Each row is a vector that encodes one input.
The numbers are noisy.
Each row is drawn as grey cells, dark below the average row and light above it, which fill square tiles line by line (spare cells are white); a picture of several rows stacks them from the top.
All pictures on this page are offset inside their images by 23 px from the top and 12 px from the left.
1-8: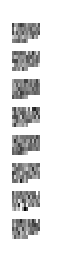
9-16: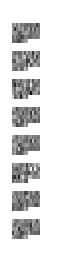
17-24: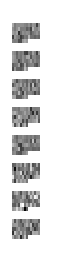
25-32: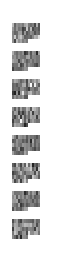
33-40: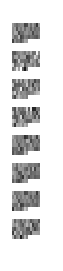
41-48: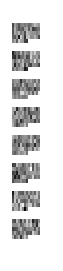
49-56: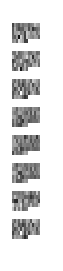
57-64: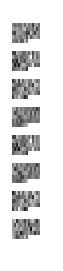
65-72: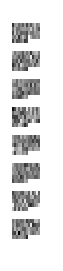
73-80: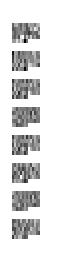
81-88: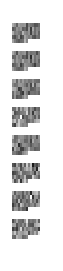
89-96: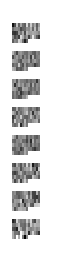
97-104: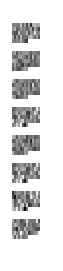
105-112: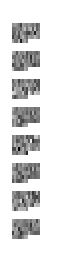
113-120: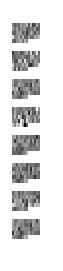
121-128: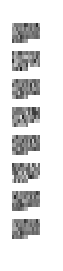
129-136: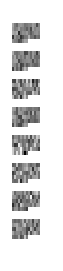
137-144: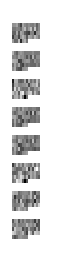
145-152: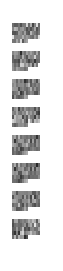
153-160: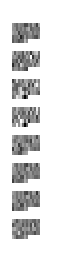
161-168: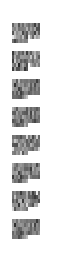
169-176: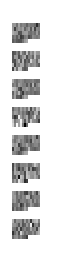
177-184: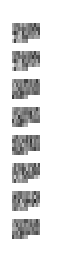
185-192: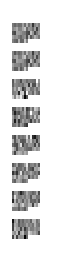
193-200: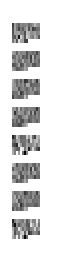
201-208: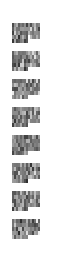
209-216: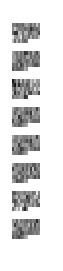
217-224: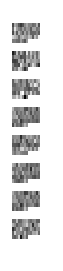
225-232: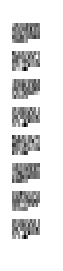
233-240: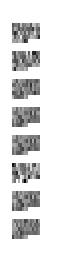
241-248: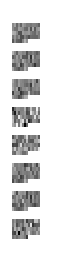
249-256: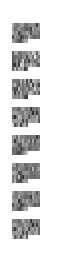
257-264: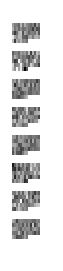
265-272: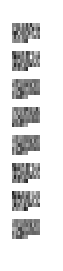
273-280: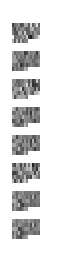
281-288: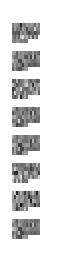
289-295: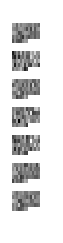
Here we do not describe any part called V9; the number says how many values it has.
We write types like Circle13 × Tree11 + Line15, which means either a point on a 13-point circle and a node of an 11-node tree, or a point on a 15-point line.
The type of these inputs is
Circle6 × V9 + Tree8 + Unit.
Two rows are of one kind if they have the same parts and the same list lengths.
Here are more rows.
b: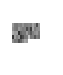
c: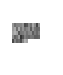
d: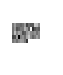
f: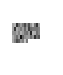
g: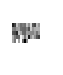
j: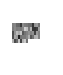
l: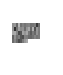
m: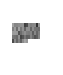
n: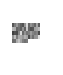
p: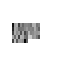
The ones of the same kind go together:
b, c, l, m
d, g, j, n, p
f

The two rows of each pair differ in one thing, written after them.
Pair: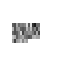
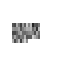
the place on the 6-point circle
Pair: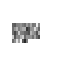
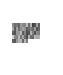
the place on the 6-point circle
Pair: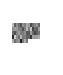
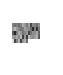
the value of V9
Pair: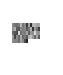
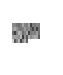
the place on the 6-point circle
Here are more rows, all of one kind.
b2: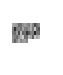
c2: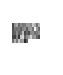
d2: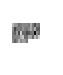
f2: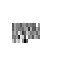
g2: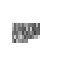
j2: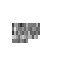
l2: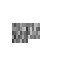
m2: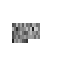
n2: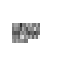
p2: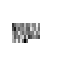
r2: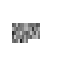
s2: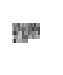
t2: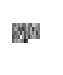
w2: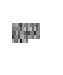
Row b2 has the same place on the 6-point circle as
d2, g2 and s2.
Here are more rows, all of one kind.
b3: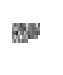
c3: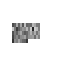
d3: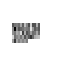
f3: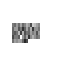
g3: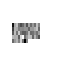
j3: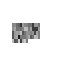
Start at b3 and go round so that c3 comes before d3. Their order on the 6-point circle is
b3, g3, f3, c3, j3, d3.
